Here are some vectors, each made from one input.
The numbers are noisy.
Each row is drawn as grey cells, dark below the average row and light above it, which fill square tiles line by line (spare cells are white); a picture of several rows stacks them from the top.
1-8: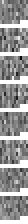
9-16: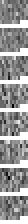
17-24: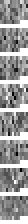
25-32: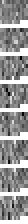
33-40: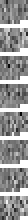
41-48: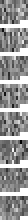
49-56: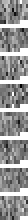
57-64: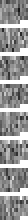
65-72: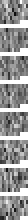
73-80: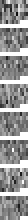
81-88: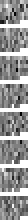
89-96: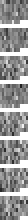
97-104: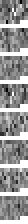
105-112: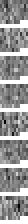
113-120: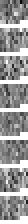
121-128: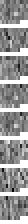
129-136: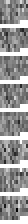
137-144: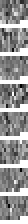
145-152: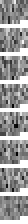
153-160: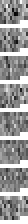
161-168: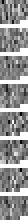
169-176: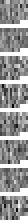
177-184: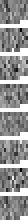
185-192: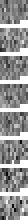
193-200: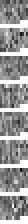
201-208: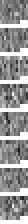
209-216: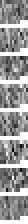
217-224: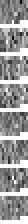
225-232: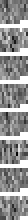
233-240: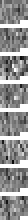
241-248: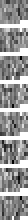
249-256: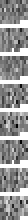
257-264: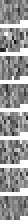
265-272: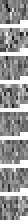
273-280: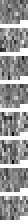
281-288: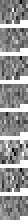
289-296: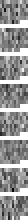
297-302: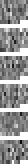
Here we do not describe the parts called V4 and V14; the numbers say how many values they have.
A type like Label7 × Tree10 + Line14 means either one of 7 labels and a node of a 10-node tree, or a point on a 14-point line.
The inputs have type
Bool × Bool × Bool × Bool × Line7 + V4 × V14.
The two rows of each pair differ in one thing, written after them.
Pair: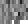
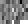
the place on the 7-point line
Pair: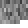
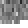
the place on the 7-point line
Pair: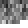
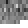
one of the four true/false values
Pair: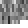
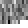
one of the four true/false values
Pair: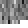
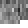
the place on the 7-point line
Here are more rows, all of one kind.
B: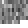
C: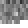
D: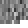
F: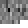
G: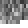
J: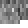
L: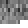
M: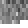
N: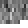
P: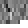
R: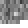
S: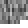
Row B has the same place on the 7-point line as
C, G, M and R.
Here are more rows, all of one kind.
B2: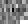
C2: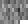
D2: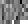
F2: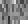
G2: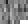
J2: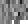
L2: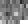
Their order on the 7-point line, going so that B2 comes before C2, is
F2, G2, B2, C2, L2, J2, D2.
